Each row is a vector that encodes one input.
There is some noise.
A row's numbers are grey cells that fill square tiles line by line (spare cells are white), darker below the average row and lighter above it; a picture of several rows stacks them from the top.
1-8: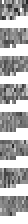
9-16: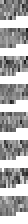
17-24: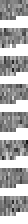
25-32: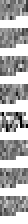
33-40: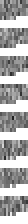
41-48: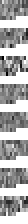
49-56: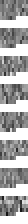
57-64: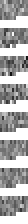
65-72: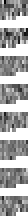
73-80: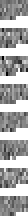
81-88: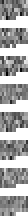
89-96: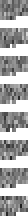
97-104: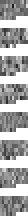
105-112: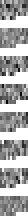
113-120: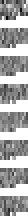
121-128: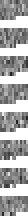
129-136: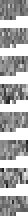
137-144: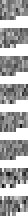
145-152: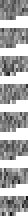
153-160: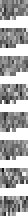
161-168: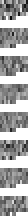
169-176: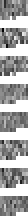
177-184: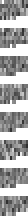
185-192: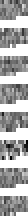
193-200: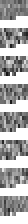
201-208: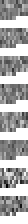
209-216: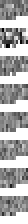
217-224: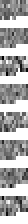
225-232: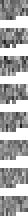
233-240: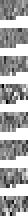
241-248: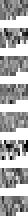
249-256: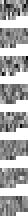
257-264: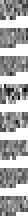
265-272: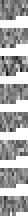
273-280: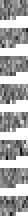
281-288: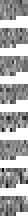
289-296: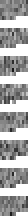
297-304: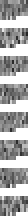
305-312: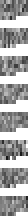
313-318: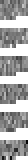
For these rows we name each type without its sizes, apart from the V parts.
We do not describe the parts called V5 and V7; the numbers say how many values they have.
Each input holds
a value of V7, together with either a point on a circle and a true/false value, or a value of V5.
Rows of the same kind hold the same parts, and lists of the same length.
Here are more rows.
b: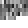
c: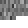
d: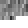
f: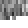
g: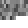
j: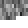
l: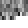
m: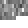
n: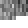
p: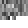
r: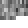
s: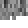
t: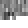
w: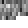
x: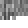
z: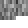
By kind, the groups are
b, f, p, s, t, x
c, d, g, j, l, m, n, r, w, z

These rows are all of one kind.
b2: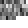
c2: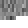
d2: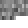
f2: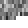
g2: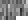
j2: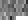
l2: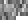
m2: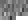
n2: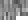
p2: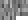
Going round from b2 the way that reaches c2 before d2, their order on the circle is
b2, c2, g2, m2, p2, n2, l2, f2, j2, d2.
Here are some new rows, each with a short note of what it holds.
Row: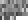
a value of V5 and a value of V7
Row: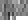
a value of V5 and a value of V7
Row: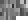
a point on a circle, a true/false value and a value of V7
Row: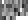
a point on a circle, a true/false value and a value of V7
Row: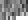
a value of V5 and a value of V7
